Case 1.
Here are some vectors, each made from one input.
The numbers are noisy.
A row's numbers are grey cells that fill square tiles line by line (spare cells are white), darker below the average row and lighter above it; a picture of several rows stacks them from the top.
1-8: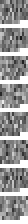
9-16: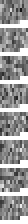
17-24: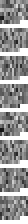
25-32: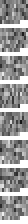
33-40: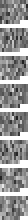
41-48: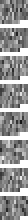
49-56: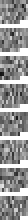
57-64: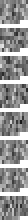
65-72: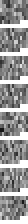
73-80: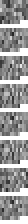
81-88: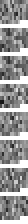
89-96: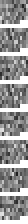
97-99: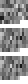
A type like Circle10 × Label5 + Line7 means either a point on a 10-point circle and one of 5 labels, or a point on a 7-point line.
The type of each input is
Bool × Bool × Bool × Bool.
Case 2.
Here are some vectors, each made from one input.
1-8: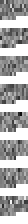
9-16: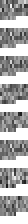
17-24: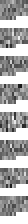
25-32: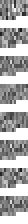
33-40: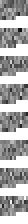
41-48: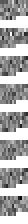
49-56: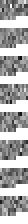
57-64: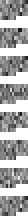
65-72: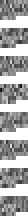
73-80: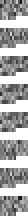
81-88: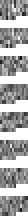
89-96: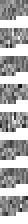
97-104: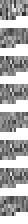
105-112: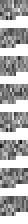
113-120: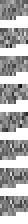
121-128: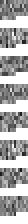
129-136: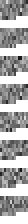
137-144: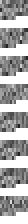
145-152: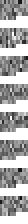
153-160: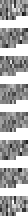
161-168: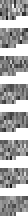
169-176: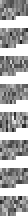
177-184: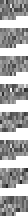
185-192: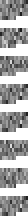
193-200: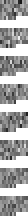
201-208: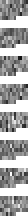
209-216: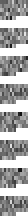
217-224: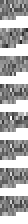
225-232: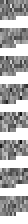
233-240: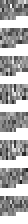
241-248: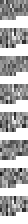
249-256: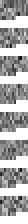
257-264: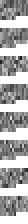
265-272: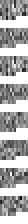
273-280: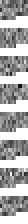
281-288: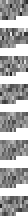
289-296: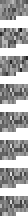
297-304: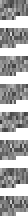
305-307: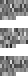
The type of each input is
Tree13.
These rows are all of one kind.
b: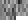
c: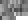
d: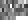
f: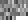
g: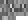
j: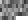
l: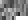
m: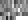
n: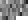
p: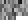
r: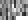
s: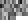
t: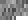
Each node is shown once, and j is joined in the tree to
l and n.
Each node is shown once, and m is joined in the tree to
f and r.
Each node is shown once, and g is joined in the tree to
c and d.
